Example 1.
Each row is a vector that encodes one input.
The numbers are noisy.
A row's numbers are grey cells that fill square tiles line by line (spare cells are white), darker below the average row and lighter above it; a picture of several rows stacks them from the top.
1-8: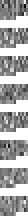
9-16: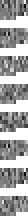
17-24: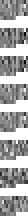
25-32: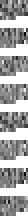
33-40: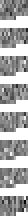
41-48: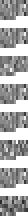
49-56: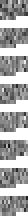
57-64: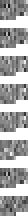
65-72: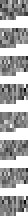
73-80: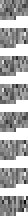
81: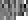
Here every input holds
either a fixed value, or three true/false values.
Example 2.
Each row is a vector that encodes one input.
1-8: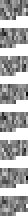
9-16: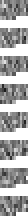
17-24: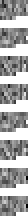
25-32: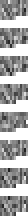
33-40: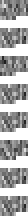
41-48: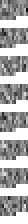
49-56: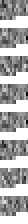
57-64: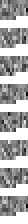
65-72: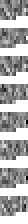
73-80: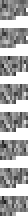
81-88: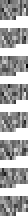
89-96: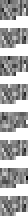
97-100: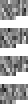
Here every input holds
three true/false values.
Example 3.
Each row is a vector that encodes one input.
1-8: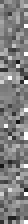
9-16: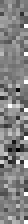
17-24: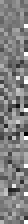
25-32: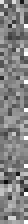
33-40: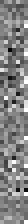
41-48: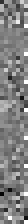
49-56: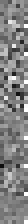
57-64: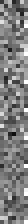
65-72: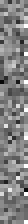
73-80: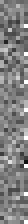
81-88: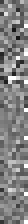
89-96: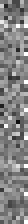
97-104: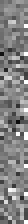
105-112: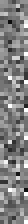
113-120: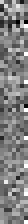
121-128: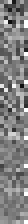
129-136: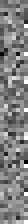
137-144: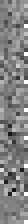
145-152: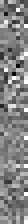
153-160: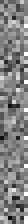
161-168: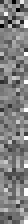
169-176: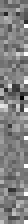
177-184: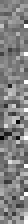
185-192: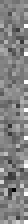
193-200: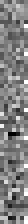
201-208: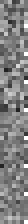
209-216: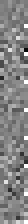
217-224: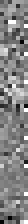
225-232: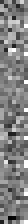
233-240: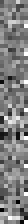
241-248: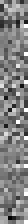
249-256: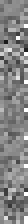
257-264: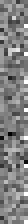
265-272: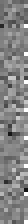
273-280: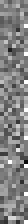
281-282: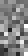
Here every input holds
a node of a 12-node tree.
